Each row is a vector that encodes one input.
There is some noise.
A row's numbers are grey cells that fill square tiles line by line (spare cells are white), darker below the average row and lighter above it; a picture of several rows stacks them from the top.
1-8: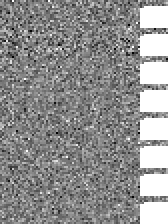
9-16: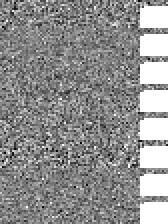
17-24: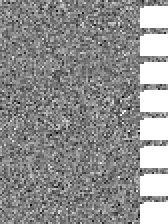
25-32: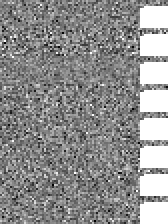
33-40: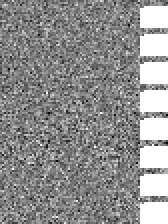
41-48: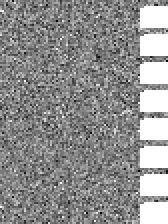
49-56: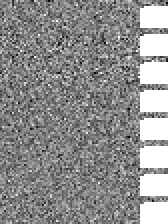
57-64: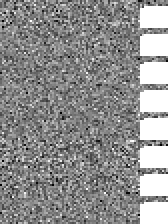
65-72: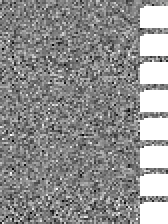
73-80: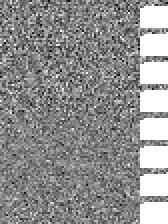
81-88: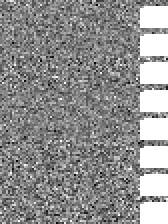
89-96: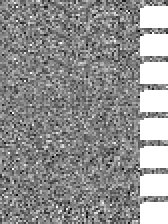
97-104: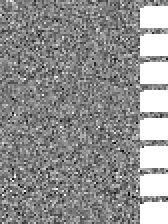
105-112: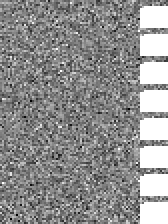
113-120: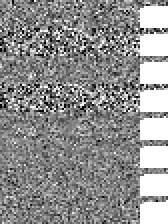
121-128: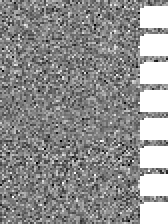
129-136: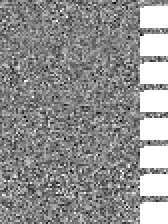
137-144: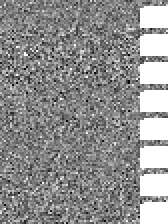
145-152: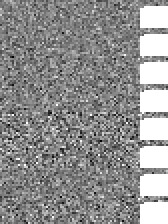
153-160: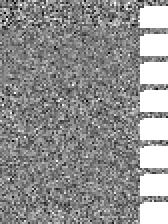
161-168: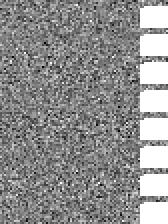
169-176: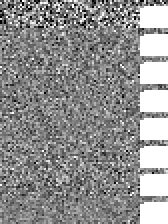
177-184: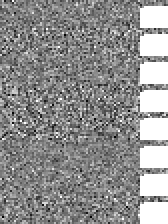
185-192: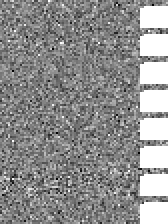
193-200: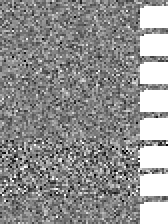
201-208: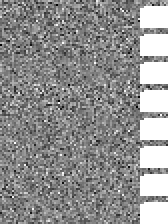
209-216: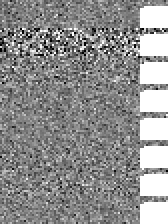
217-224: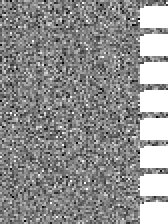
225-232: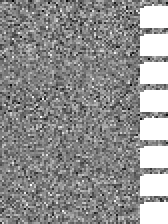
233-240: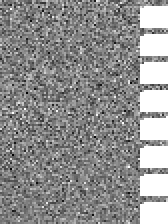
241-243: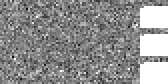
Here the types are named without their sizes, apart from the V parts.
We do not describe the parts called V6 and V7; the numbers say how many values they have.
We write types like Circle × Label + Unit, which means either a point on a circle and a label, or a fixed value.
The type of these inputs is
(Circle + V7) × Tree × V6 + Unit.
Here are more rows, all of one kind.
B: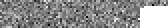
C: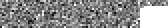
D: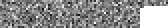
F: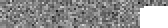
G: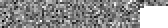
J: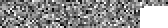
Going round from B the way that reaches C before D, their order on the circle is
B, F, J, C, D, G.
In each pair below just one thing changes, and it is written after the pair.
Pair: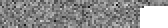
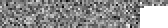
the value of V6
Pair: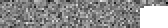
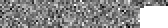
the node of the tree
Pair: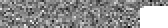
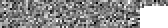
the node of the tree
